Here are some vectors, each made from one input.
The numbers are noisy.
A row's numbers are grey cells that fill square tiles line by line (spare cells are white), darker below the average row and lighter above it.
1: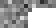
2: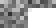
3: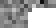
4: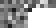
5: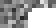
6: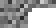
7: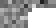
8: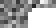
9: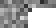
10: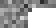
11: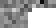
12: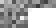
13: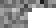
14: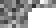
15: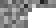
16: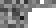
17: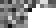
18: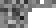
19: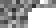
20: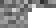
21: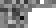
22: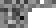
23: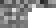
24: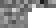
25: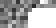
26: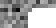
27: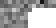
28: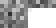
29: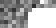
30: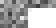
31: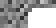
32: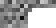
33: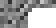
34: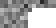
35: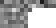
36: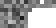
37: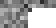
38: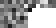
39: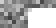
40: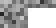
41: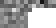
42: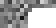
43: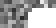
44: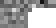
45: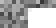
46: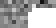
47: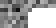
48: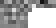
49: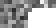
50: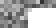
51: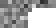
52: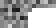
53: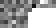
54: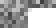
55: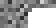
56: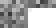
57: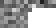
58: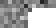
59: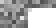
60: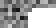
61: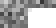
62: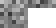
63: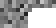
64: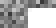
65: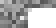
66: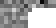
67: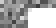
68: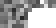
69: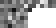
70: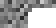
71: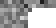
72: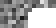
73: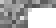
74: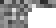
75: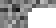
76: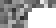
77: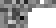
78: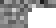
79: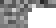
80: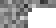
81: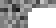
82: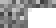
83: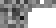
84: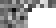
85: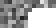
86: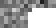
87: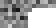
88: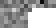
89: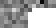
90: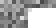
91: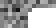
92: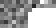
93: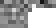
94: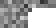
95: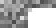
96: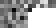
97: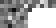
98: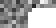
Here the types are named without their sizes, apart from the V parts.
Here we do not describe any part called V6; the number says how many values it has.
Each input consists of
either a point on a line and a true/false value, or a value of V6.
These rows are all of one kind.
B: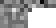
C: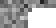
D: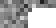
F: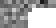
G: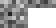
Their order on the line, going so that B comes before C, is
G, B, F, C, D.
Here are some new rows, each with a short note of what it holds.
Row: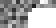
a value of V6
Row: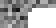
a value of V6
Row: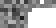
a value of V6
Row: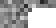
a point on a line and a true/false value
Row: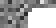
a value of V6
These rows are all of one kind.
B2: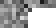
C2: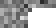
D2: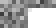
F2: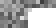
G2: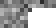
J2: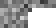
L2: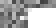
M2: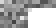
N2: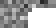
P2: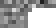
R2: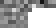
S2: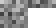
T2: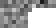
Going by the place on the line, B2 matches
C2, G2, J2 and M2.
